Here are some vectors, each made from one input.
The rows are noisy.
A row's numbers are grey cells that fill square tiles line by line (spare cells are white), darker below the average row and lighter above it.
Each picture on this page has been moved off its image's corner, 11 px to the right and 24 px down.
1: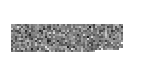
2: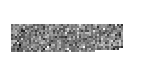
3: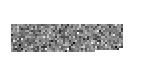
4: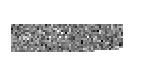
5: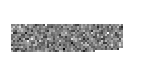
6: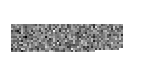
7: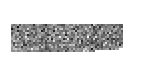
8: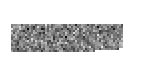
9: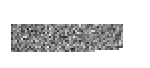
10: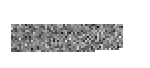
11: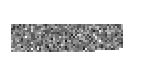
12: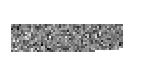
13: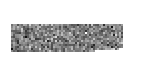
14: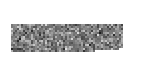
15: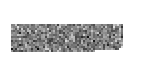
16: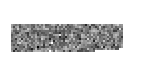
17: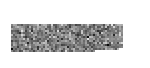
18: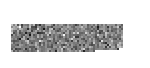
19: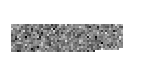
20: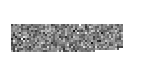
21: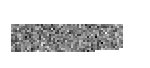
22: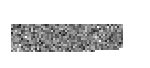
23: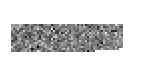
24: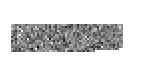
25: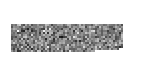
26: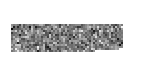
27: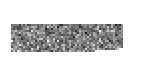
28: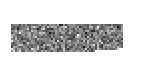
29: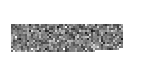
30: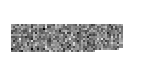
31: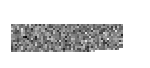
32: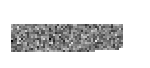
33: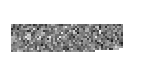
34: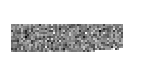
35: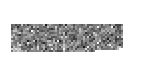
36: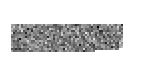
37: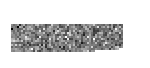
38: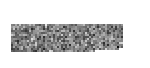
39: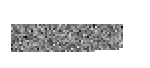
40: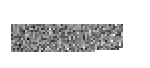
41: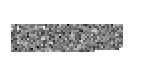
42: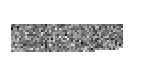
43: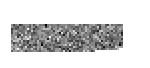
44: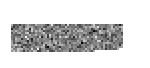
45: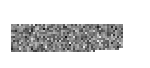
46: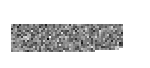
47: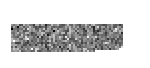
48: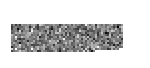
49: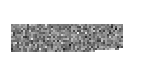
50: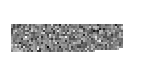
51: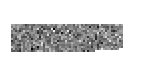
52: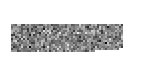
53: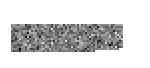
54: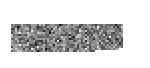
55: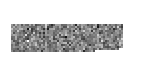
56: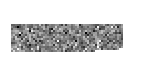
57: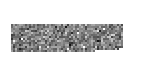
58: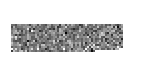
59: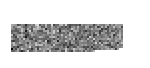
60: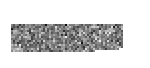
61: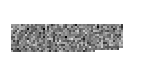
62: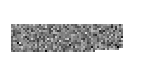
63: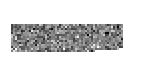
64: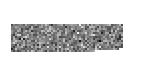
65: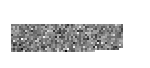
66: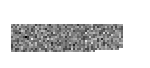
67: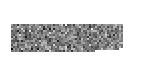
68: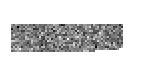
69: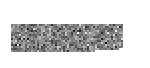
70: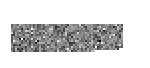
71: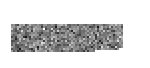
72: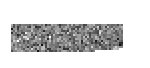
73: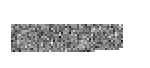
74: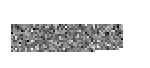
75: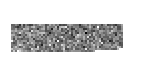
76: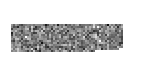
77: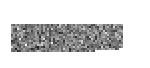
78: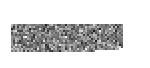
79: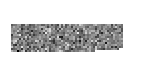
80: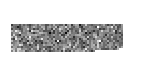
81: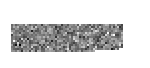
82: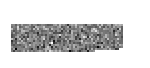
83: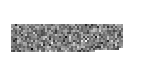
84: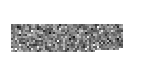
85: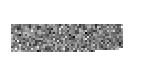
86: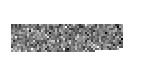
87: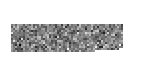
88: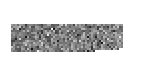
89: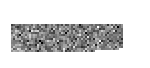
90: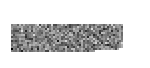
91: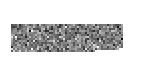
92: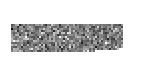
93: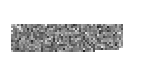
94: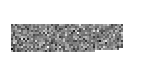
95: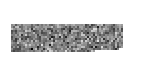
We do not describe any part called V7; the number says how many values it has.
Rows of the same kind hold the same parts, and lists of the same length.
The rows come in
2 kinds.
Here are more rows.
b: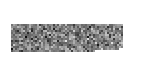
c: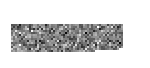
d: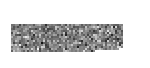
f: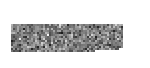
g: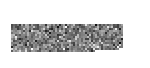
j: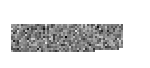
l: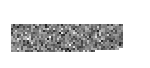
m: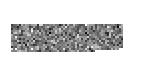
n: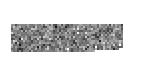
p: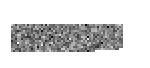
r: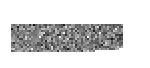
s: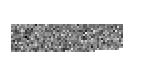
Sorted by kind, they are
b, f, j, n, p, s
c, d, g, l, m, r

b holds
one of 6 labels and a value of V7.
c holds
one of 6 labels and a point on a 5-point line.
